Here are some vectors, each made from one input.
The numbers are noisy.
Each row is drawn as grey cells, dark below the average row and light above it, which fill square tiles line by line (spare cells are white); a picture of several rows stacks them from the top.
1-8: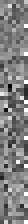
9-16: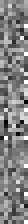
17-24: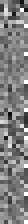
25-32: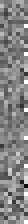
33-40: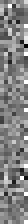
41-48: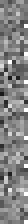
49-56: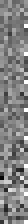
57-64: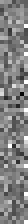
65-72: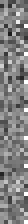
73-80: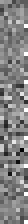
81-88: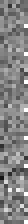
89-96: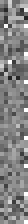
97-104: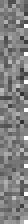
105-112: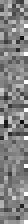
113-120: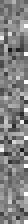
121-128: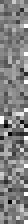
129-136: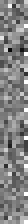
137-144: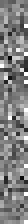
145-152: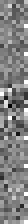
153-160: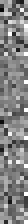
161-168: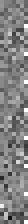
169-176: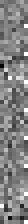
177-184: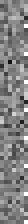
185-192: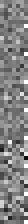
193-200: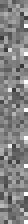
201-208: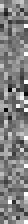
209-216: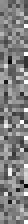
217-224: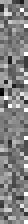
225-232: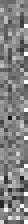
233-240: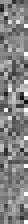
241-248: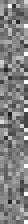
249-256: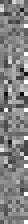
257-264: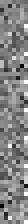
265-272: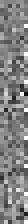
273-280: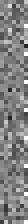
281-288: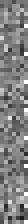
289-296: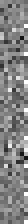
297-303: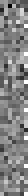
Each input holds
a point on an 11-point line.
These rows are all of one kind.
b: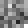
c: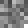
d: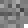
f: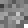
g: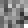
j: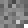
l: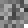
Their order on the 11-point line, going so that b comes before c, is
l, b, g, f, j, d, c.
